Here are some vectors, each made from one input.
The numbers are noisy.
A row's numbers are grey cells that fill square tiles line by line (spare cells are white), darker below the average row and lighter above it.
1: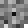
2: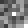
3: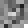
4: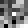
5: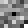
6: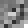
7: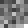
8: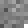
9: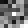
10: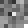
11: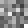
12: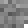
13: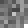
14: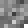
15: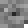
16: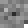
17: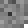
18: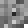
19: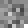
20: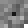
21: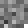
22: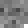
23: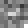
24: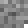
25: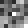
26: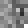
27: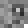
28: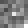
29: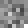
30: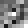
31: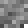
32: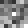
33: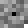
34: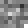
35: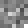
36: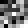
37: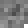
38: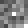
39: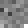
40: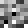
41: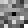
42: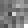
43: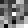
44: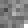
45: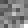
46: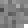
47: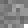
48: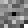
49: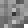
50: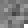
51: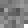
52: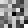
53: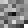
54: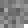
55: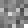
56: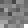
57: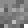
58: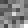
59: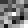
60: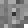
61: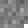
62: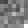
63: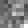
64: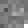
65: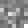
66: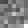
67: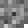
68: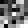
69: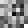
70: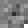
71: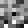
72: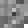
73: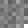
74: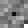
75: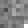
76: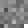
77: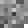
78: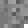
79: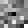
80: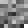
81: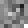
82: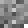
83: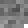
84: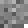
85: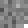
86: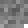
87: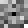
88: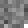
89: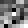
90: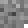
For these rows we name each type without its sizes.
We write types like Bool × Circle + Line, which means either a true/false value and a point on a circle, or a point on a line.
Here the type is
(Bool × Bool × Bool × Bool + Line) × Line.
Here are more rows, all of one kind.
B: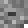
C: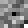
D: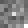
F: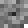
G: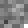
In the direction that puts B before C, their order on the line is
B, C, F, D, G.
